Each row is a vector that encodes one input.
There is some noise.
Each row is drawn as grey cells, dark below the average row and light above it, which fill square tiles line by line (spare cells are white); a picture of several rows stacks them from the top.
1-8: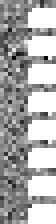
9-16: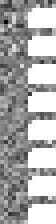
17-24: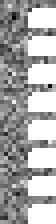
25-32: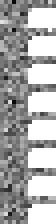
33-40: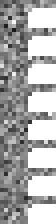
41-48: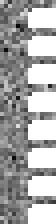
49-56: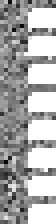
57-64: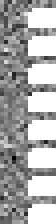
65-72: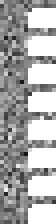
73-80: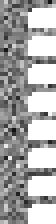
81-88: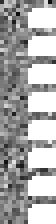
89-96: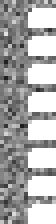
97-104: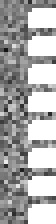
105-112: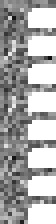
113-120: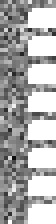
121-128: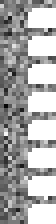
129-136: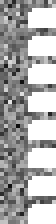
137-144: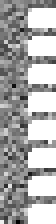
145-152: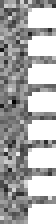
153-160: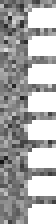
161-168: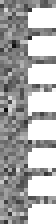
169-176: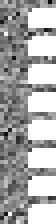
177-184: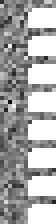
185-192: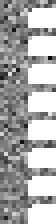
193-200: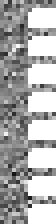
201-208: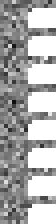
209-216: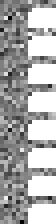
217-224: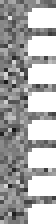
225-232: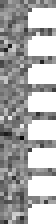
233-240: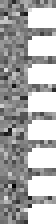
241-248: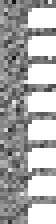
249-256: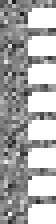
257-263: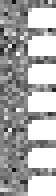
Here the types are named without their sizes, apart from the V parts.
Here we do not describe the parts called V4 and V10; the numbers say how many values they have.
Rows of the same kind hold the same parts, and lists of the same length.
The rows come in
3 kinds.
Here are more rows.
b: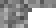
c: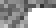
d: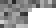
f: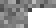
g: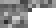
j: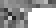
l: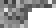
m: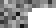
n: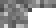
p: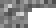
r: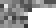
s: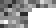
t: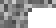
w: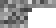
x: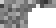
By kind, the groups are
b, f, n, p, r, w, x
c, d, j, l, s
g, m, t

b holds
a point on a circle, a point on a line, a true/false value and a value of V4.
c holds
a point on a line and a value of V4.
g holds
a point on a line and a value of V10.
